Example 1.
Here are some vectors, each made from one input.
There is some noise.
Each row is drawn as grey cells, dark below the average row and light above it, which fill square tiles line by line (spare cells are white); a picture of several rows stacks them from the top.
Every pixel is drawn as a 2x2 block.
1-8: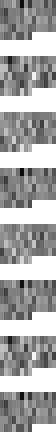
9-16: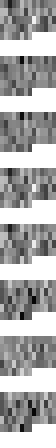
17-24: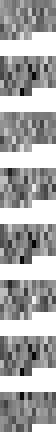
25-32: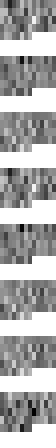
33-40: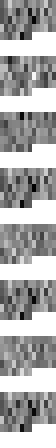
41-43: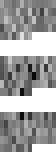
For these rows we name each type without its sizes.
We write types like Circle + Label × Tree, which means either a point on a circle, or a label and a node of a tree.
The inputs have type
Line.
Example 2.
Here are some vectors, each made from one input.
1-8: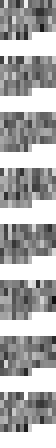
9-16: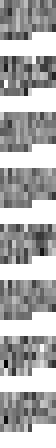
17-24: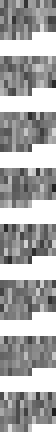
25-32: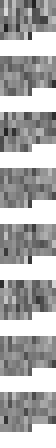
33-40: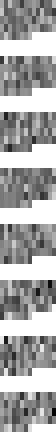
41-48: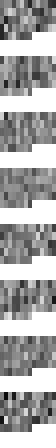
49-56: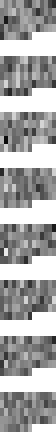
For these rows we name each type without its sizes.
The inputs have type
Bool × Bool × Bool.
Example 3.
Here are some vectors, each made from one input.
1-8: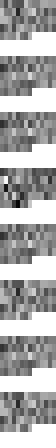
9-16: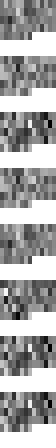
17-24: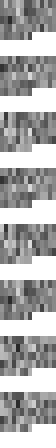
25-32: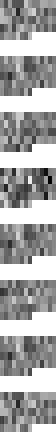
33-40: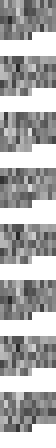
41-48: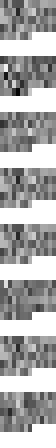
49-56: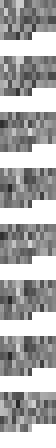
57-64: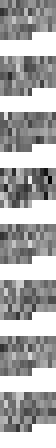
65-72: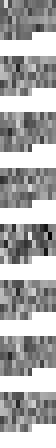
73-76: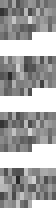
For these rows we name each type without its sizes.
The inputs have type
Line.
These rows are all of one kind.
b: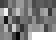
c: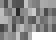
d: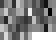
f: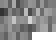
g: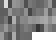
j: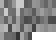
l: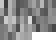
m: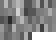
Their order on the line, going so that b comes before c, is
d, b, j, m, g, f, l, c.
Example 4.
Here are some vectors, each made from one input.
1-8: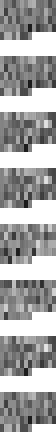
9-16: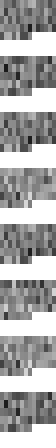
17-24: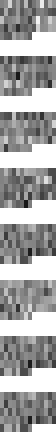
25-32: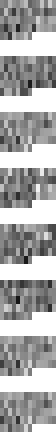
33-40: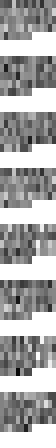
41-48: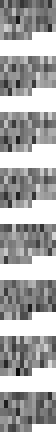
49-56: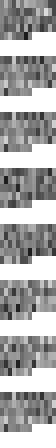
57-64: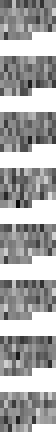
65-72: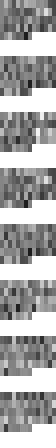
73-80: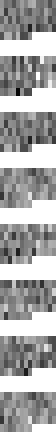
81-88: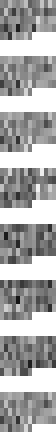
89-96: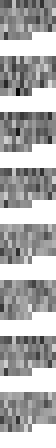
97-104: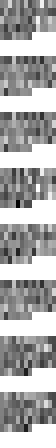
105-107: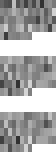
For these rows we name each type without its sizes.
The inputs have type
Circle.
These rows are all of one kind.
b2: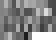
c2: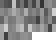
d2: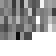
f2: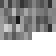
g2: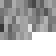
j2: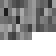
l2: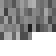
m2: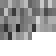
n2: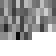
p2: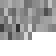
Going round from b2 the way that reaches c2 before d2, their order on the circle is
b2, l2, j2, f2, c2, g2, p2, m2, d2, n2.
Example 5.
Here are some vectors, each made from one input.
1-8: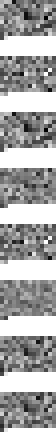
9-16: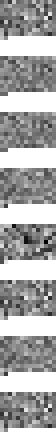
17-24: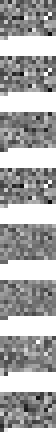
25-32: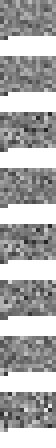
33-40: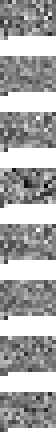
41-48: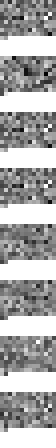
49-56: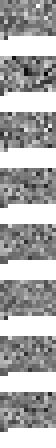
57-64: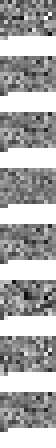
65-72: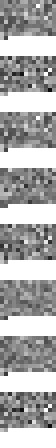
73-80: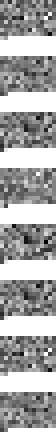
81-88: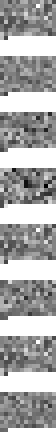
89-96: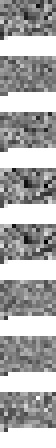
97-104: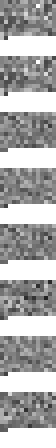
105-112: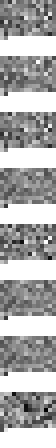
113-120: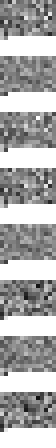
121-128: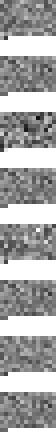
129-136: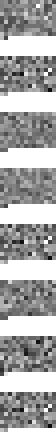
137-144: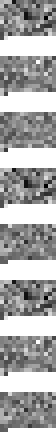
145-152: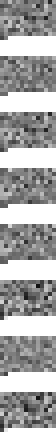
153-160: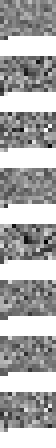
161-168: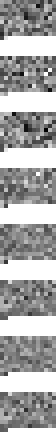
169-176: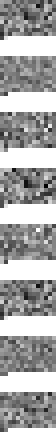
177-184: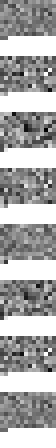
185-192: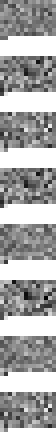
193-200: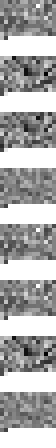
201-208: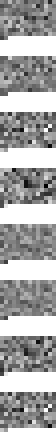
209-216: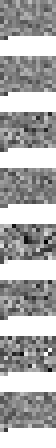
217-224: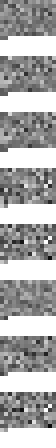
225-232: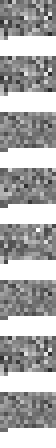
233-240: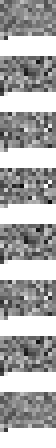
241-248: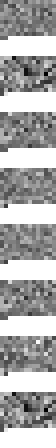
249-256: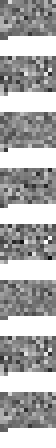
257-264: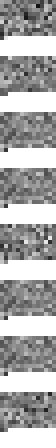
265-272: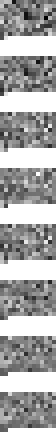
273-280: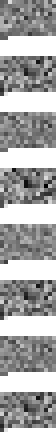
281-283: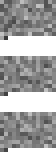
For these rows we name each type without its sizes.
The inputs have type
Line.
